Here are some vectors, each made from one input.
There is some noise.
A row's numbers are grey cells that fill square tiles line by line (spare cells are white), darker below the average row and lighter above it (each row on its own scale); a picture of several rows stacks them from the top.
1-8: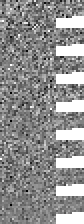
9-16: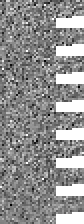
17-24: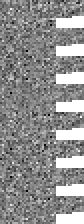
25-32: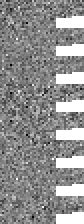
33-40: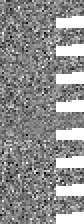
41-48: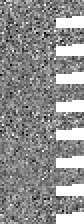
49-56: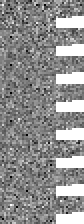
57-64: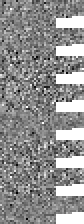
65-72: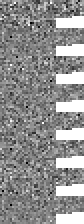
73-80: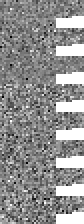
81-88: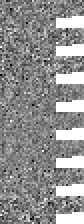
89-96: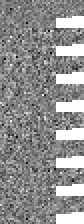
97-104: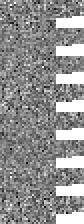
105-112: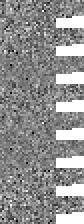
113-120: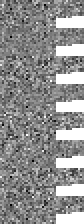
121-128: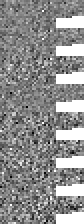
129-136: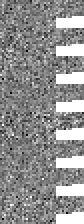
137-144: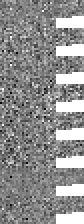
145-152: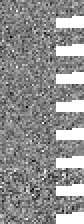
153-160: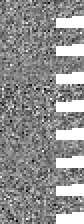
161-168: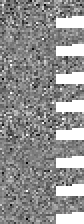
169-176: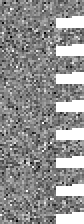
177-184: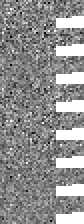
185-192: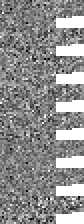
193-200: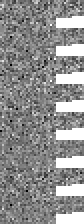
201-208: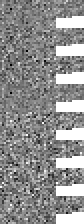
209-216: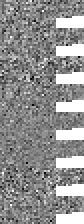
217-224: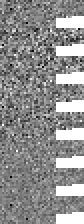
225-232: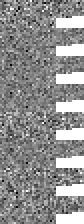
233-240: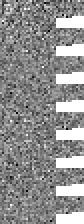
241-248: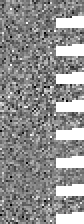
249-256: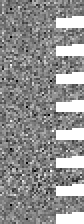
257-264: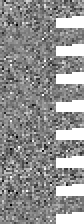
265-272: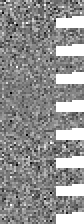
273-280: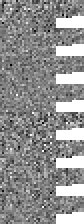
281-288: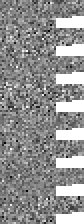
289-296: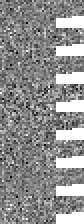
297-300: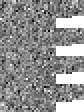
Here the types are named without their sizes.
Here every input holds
either four true/false values, or a list of points on a circle.
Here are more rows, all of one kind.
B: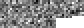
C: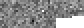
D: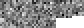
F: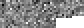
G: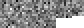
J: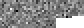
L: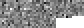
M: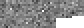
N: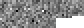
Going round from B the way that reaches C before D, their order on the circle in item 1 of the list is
B, F, M, C, N, J, L, G, D.
